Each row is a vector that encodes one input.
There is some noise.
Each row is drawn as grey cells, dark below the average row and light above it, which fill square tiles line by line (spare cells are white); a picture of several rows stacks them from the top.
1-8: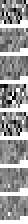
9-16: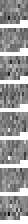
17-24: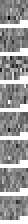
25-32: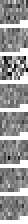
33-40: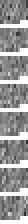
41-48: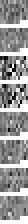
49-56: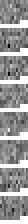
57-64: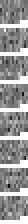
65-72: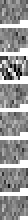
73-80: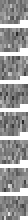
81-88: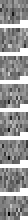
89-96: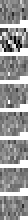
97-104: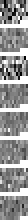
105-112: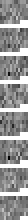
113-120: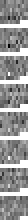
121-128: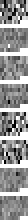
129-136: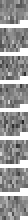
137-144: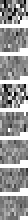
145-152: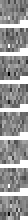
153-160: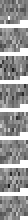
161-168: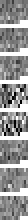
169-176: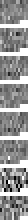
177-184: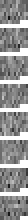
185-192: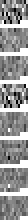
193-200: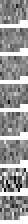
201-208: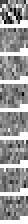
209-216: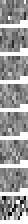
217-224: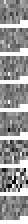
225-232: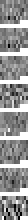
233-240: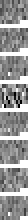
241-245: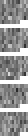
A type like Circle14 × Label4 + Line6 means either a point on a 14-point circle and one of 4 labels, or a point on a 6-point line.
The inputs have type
Bool × Line5 + List3(Line9).
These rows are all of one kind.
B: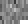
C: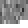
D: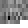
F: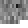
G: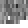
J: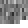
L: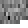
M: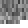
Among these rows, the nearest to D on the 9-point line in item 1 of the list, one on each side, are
C and L.
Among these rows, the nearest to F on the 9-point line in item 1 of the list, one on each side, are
B and G.
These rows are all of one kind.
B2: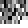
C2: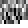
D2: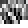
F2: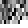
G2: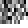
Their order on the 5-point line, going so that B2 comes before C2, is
G2, B2, F2, C2, D2.
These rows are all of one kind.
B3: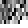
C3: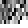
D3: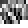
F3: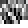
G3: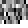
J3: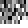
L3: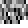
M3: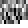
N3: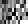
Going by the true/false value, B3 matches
C3, J3 and N3.
